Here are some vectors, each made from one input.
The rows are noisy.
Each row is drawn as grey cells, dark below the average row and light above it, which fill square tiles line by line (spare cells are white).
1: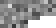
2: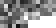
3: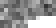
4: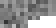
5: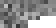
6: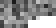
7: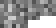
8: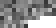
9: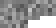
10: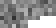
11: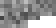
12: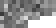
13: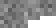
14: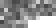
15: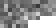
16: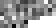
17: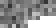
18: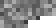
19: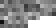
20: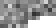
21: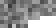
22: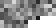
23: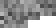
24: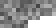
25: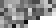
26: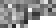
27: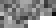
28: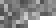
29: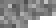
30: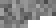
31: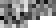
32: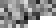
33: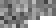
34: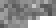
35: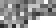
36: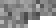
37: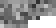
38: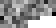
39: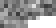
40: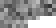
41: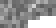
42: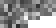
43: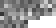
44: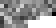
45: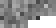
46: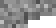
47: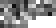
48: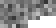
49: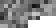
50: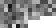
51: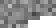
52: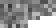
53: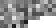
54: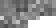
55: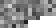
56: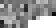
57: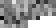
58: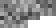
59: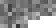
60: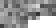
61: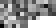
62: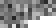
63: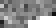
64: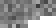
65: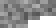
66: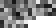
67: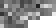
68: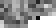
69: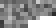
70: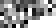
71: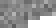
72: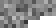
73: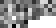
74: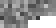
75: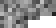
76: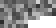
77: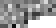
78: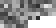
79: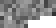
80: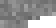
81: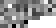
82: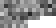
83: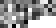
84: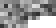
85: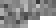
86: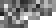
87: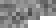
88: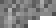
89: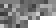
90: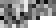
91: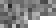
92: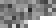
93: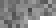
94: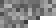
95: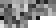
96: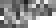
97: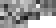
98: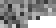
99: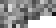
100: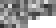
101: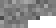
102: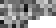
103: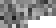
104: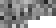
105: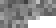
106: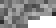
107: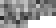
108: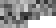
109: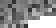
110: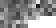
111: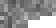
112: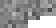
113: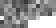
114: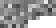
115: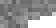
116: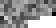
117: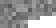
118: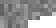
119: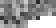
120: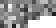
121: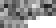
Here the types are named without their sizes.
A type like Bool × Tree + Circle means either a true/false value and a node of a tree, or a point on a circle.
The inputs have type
Label × Label + Line.
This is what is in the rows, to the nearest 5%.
About 80% of them hold two labels. The rest hold a point on a line.
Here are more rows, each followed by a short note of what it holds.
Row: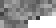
two labels
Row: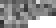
a point on a line
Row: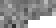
two labels
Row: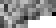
a point on a line
